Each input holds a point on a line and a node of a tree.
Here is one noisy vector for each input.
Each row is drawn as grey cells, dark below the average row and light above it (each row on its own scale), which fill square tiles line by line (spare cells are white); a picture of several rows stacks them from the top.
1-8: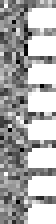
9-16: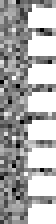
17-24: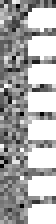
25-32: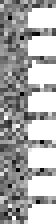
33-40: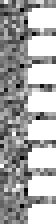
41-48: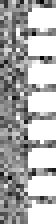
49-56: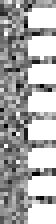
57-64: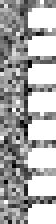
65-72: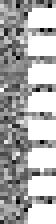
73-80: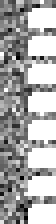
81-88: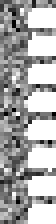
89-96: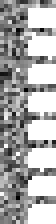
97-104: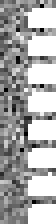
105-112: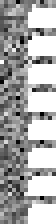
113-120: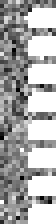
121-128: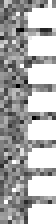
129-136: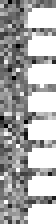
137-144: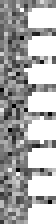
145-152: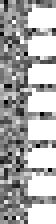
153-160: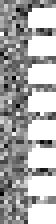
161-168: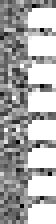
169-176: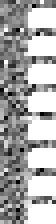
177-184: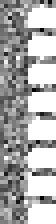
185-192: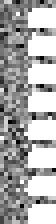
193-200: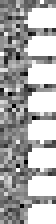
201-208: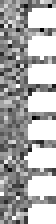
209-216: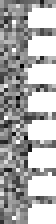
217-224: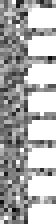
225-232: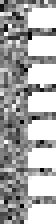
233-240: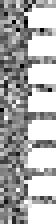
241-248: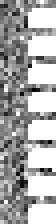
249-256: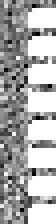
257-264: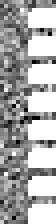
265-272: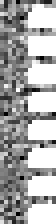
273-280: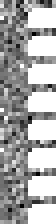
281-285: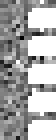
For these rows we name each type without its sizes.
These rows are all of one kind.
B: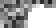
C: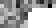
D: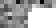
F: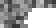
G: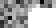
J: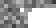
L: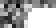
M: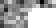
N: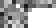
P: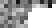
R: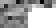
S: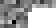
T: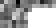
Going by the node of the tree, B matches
C, P, S and T.
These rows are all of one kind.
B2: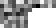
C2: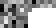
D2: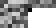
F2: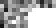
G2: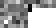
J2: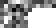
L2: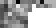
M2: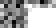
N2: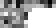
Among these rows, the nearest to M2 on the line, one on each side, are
B2 and C2.
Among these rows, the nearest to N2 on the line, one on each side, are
D2 and L2.
